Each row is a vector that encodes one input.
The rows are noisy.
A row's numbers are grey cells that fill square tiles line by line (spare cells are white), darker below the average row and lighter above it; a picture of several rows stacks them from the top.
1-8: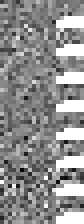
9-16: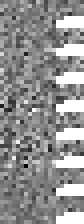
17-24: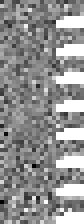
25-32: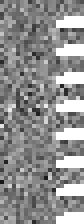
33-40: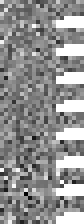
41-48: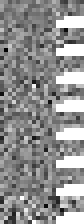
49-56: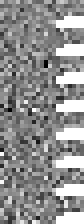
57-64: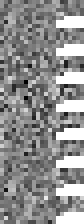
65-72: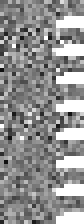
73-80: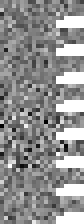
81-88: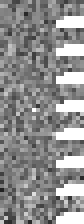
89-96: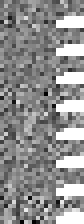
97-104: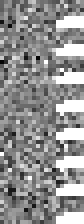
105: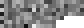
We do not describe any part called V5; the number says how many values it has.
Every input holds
a point on a 4-point line, together with either a node of a 7-node tree, or a value of V5.
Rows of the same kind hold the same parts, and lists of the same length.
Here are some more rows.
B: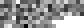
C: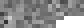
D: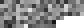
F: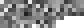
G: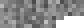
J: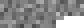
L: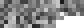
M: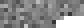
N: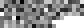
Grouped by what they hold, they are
B, F, N
C, D, G, J, L, M

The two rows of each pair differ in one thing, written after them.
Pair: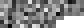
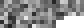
the place on the 4-point line
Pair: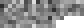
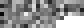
the value of V5
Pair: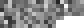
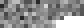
the place on the 4-point line
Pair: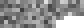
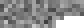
the value of V5
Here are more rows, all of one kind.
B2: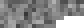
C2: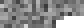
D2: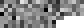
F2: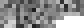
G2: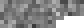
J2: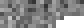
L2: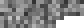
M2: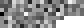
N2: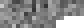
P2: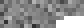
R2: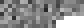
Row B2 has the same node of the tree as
D2, F2, N2 and R2.
